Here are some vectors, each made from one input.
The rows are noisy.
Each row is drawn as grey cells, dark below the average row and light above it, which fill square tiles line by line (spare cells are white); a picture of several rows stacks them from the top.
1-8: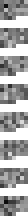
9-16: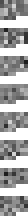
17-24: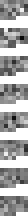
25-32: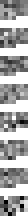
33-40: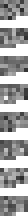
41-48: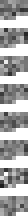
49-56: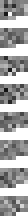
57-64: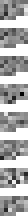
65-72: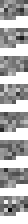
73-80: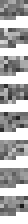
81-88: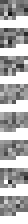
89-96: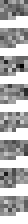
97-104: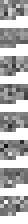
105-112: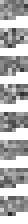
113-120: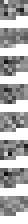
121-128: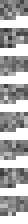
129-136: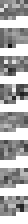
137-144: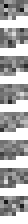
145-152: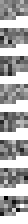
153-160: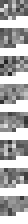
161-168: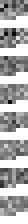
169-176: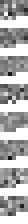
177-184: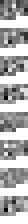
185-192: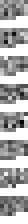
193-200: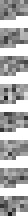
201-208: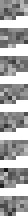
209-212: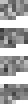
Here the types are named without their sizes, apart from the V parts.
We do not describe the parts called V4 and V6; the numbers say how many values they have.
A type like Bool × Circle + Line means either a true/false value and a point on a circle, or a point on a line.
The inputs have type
(Bool × Bool × Bool + V4 × V6) × Tree × (Tree + Unit).
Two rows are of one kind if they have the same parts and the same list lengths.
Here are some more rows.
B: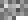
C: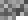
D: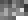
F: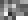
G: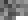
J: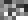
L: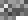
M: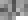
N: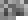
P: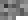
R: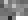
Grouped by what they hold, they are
B, C, L, N
D, F, G, J
M, R
P

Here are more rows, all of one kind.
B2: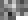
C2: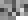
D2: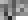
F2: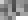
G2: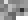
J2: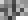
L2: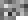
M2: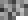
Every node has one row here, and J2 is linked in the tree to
D2.
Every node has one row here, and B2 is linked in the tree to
L2.
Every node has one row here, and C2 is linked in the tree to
F2, G2 and M2.
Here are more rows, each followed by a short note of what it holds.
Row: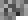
a node of a tree, a value of V4 and a value of V6
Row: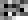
a node of each of two trees, a value of V4 and a value of V6
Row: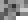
a node of a tree, a value of V4 and a value of V6
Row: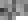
a node of a tree and three true/false values
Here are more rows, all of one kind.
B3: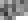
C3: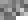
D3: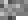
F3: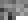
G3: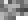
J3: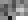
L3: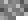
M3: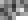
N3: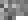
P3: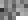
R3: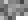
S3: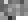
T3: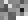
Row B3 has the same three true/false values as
C3, L3, M3 and R3.
